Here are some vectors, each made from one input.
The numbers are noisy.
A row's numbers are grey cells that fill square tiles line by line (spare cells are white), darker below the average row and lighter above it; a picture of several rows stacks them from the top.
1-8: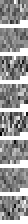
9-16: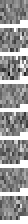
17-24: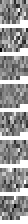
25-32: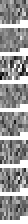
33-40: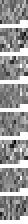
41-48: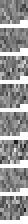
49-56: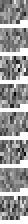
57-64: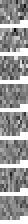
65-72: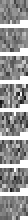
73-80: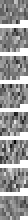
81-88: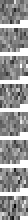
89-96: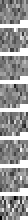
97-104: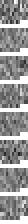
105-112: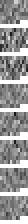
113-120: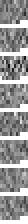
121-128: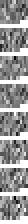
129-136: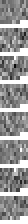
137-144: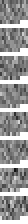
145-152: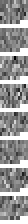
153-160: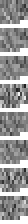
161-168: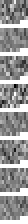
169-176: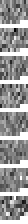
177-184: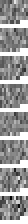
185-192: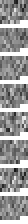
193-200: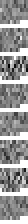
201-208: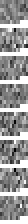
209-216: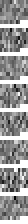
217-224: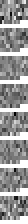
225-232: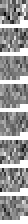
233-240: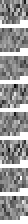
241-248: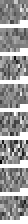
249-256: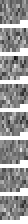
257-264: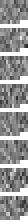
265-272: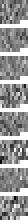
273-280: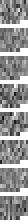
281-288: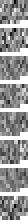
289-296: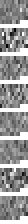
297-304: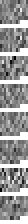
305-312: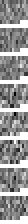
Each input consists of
either four true/false values, or a list of up to two points on a 15-point line.
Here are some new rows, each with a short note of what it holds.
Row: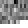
four true/false values
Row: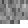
a list of one item
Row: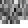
a list of two items
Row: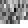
the empty list
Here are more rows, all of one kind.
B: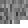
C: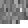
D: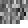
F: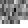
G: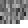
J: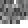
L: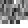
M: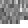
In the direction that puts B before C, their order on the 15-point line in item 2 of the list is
M, D, B, F, C, J, L, G.
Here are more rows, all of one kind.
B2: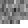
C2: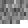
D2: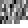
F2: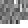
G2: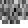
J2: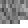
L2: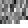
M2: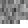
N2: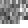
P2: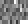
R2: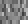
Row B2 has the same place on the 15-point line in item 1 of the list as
J2 and R2.
